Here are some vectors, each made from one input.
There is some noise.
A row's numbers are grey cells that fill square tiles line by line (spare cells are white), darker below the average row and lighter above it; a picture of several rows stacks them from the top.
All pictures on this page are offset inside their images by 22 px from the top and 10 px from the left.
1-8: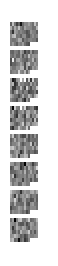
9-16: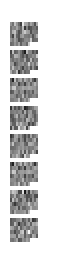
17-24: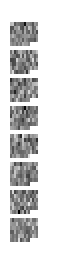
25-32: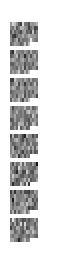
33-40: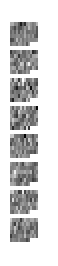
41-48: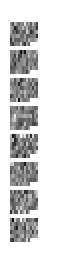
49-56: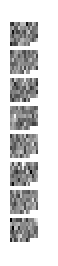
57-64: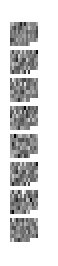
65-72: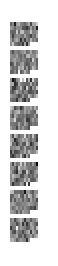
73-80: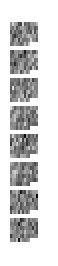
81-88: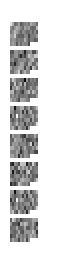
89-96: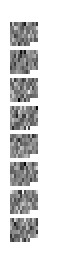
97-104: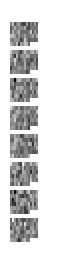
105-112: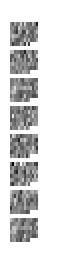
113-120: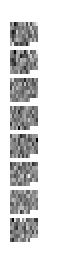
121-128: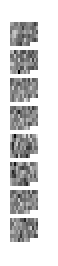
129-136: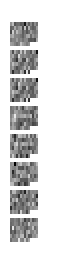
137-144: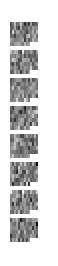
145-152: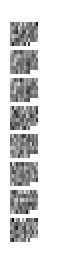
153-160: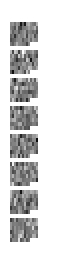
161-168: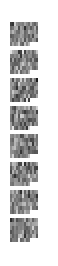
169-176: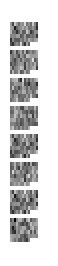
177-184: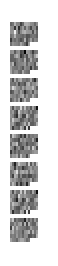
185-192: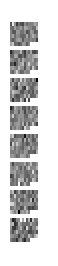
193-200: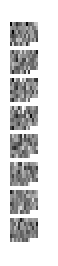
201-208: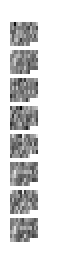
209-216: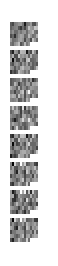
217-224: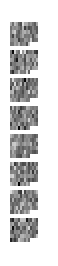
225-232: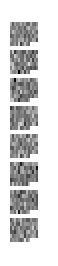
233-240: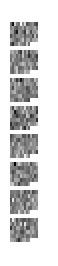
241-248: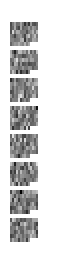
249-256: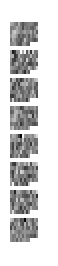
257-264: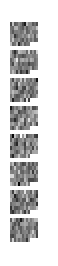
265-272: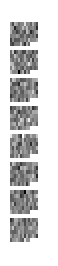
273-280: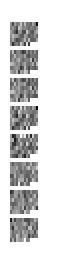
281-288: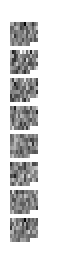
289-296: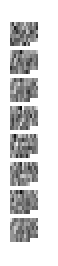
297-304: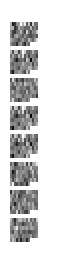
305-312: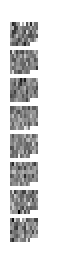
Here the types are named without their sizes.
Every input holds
a label, together with either a point on a circle, or a fixed value.
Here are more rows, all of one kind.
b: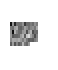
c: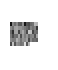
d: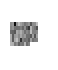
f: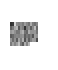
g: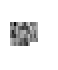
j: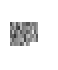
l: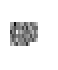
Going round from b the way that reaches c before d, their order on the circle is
b, g, l, j, f, c, d.
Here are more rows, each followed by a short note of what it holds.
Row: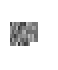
a point on a circle and a label
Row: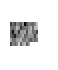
a point on a circle and a label
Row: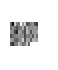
a label
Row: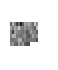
a point on a circle and a label
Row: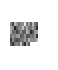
a label
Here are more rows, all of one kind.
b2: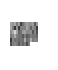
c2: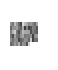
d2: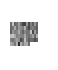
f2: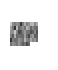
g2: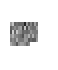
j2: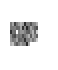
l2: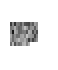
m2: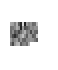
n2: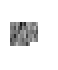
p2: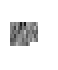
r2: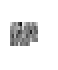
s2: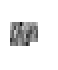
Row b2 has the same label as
f2, n2, p2 and s2.
